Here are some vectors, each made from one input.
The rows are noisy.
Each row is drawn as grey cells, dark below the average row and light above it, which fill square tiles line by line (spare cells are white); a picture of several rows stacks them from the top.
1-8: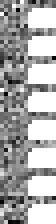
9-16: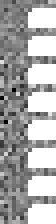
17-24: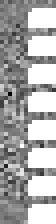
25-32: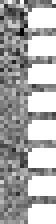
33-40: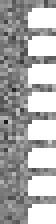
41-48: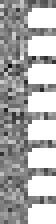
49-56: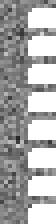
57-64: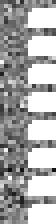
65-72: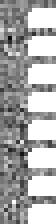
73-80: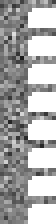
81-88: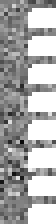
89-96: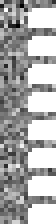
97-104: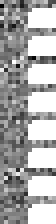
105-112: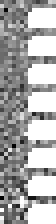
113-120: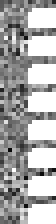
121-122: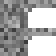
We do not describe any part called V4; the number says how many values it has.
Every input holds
either two labels (each one of 5), or a list of up to two items, each a true/false value and a value of V4.
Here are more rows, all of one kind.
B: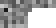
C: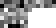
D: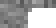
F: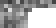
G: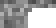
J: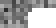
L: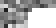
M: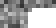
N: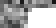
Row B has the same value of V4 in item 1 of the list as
C, F and J.
